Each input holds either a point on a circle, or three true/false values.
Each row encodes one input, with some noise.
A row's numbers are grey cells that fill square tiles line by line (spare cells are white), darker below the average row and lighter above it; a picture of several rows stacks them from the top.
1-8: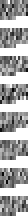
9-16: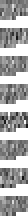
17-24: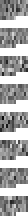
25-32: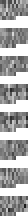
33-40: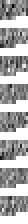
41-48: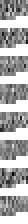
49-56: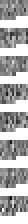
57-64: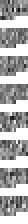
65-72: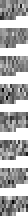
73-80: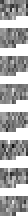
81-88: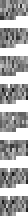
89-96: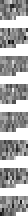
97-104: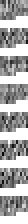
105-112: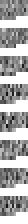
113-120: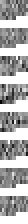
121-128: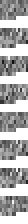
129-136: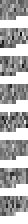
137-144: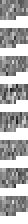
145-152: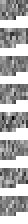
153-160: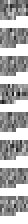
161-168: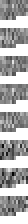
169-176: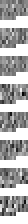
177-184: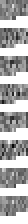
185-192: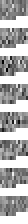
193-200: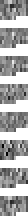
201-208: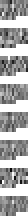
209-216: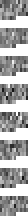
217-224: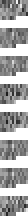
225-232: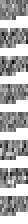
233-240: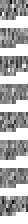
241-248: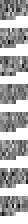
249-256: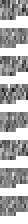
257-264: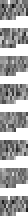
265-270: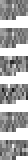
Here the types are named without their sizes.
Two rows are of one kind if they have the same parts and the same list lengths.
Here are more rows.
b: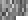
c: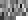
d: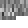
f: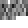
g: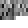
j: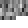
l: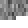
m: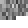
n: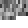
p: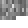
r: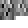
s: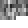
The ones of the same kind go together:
b, l, m, p
c, d, f, g, j, n, r, s

